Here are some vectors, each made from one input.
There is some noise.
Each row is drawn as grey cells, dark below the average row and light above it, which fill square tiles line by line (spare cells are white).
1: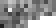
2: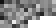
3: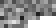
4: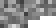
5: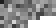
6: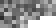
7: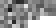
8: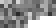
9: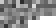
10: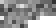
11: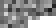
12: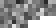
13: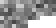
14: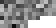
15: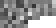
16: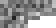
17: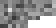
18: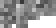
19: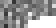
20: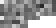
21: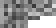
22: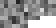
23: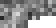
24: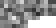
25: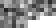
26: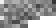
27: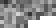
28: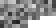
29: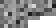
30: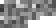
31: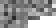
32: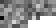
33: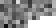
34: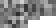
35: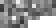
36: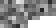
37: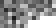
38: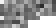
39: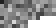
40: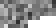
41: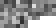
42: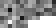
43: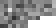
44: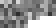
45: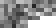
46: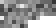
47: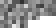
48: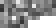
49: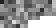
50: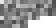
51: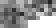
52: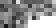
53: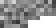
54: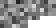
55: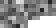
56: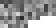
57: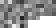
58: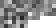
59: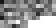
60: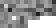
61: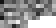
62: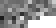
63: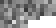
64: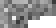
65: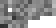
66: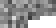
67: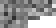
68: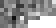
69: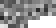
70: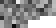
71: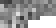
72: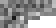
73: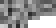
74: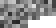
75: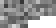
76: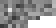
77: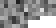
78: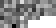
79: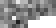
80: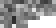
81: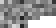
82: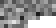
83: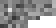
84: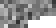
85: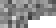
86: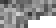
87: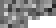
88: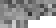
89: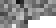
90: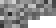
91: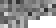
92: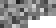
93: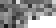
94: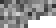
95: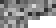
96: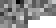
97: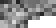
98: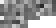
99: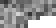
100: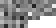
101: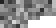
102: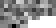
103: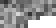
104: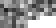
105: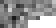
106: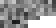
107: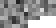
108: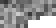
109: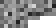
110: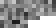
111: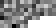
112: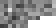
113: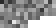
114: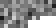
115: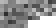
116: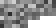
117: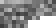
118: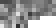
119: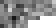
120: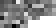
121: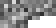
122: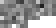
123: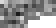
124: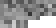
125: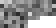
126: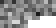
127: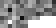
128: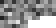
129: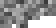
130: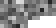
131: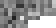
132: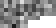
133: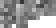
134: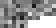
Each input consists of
a node of a 17-node tree and four true/false values.
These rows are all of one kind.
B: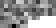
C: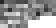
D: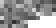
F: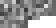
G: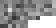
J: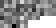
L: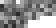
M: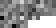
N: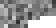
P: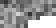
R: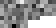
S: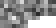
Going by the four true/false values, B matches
J, M and R.
